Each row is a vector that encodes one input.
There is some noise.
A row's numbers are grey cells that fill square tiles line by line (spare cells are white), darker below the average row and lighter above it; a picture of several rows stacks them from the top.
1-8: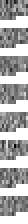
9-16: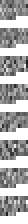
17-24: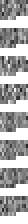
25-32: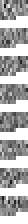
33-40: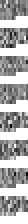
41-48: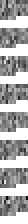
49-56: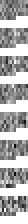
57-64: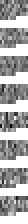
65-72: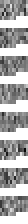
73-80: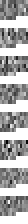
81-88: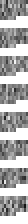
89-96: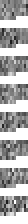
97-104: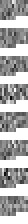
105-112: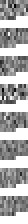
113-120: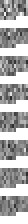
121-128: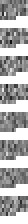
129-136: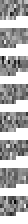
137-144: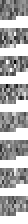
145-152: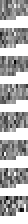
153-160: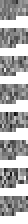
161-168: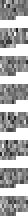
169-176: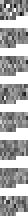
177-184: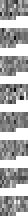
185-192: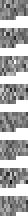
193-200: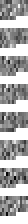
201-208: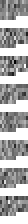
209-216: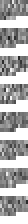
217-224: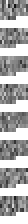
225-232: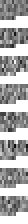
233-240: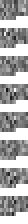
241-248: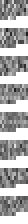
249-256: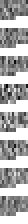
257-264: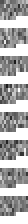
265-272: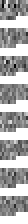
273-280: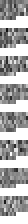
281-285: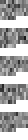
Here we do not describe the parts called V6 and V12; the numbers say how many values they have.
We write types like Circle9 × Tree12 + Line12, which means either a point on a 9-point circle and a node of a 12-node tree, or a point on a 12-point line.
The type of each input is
(Tree10 + V12) × Tree15 × V6.
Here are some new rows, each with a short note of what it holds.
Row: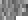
a node of a 10-node tree, a node of a 15-node tree and a value of V6
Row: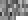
a node of a 10-node tree, a node of a 15-node tree and a value of V6
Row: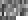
a node of a 15-node tree, a value of V6 and a value of V12
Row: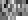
a node of a 15-node tree, a value of V6 and a value of V12
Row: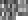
a node of a 10-node tree, a node of a 15-node tree and a value of V6
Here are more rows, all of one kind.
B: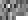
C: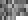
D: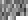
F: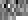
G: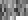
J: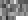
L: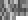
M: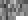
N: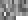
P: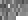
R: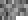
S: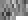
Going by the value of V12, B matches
F, J, M and P.
